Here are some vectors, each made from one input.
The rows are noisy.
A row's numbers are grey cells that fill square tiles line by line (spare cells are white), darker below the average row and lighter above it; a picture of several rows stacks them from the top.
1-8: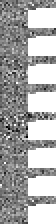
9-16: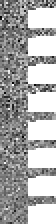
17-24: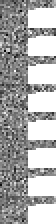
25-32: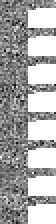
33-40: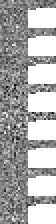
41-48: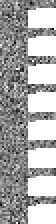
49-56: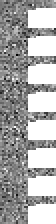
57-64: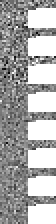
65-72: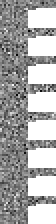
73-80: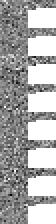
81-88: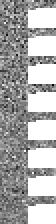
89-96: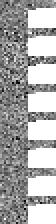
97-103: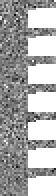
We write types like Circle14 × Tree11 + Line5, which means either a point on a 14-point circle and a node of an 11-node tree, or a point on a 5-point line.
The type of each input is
Label4 × List3(Line5).
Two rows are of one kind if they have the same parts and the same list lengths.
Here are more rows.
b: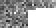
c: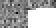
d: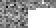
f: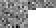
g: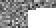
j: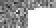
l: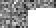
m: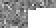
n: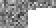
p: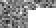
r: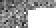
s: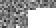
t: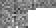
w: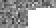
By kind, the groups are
b, d, m, r
c, j, l, n, w
f, p
g, s, t

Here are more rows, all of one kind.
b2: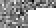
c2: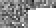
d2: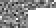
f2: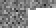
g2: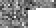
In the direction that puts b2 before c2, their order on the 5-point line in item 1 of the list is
d2, f2, b2, c2, g2.
